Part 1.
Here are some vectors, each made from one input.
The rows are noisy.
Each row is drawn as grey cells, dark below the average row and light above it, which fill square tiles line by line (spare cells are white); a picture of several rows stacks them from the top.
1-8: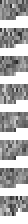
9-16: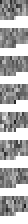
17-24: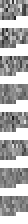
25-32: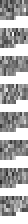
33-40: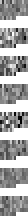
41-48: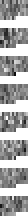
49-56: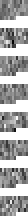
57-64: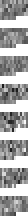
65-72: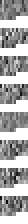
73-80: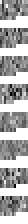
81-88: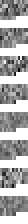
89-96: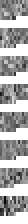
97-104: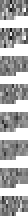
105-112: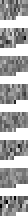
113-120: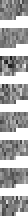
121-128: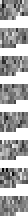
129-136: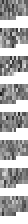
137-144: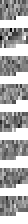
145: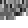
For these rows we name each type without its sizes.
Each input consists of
a list of points on a line.
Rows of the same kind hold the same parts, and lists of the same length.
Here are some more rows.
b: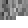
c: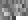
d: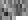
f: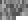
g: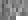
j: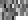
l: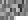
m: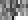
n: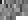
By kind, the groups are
b, g, j
c, f, m
d, n
l

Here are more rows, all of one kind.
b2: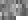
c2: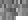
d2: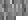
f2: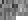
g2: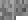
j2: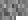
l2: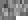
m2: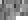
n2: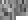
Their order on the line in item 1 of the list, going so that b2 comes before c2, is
j2, n2, g2, b2, l2, m2, d2, f2, c2.
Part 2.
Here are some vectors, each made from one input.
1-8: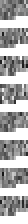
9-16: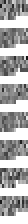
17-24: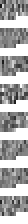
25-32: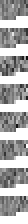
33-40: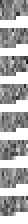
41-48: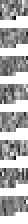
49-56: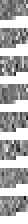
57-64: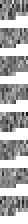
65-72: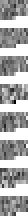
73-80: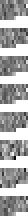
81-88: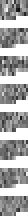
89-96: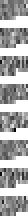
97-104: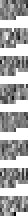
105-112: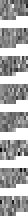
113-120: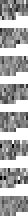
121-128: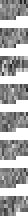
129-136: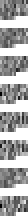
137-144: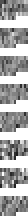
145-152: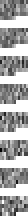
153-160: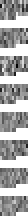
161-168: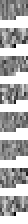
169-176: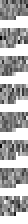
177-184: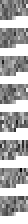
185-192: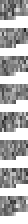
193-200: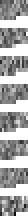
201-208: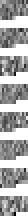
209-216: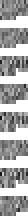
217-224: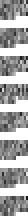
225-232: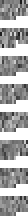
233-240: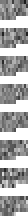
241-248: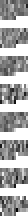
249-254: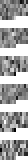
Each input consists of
either a point on a 7-point line, or a list of up to two points on a 5-point line.
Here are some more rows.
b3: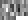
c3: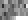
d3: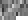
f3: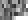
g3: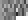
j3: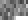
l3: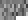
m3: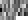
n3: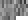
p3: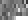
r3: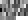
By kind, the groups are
b3
c3, f3, j3, p3
d3, g3, l3, n3
m3, r3

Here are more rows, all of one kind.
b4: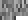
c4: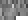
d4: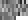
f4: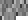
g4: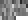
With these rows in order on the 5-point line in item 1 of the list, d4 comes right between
c4 and g4.
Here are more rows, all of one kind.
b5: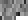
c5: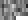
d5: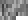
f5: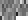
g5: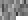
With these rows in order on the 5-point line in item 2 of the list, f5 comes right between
b5 and g5.
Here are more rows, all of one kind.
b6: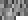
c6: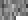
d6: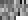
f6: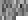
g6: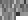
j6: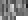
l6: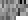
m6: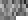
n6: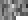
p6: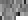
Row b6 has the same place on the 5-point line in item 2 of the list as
l6, m6 and p6.
